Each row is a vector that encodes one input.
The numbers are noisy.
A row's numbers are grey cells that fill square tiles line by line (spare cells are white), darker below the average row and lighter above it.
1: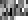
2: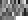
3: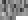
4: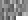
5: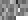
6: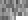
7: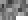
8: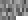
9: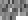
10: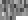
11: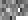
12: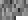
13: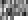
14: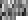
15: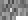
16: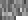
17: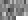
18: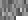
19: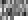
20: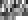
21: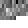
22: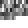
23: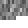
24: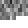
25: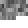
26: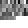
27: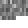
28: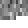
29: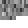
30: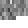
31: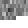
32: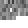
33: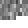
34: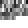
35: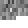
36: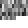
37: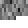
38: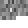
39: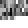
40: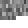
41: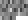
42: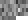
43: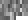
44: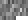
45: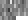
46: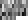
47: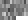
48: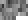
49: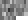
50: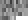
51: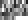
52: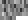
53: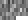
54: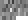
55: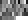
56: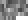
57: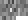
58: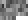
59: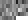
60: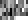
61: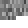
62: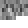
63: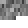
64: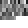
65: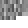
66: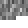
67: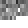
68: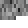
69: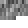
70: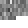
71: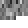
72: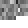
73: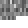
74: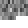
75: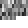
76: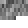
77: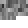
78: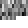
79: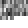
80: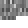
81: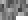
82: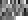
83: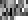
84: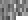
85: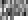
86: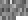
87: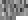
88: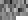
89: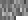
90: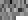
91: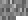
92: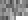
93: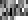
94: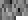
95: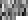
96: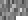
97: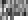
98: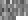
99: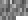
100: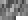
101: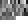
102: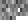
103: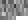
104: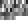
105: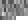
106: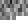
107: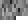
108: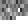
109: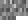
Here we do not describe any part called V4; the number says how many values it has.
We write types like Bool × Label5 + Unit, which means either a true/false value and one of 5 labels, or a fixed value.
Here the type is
Label5 + Tree7 × V4.
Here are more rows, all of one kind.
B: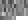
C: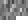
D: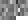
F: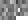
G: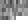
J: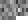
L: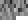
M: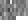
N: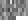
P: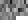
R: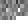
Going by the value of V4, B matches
L and P.
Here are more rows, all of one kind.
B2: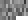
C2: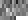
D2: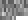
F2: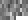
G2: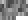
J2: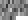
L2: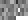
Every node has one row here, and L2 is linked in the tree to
B2.
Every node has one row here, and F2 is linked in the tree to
B2, C2 and D2.
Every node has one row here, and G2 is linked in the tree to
C2.
